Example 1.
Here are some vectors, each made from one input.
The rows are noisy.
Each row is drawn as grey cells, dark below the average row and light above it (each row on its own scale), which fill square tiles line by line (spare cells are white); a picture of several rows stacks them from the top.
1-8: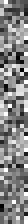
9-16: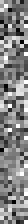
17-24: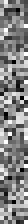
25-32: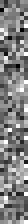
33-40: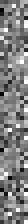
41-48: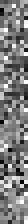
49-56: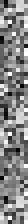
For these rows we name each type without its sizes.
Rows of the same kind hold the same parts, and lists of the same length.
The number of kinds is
2.
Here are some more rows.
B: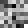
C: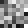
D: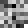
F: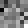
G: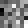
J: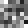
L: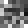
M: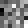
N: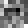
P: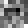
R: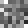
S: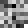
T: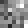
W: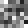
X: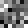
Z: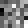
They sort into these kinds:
B, C, D, F, G, M, S, T, Z
J, L, N, P, R, W, X

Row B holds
three true/false values.
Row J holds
a point on a line.
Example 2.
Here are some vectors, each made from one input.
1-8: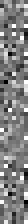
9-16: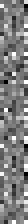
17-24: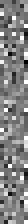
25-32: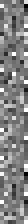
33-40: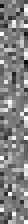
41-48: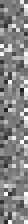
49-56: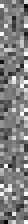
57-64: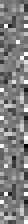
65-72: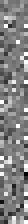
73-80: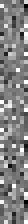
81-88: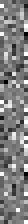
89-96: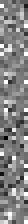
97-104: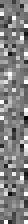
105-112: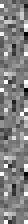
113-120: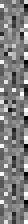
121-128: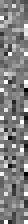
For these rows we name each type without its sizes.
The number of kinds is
2.
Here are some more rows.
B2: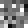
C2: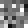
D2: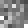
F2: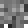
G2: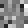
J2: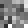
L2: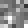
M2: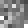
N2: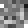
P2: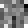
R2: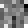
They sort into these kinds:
B2, C2, D2, F2, L2, M2, N2, P2, R2
G2, J2

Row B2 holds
three true/false values.
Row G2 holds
a label.
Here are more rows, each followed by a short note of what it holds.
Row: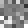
three true/false values
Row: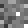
a label
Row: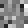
a label
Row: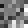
a label
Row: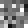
three true/false values
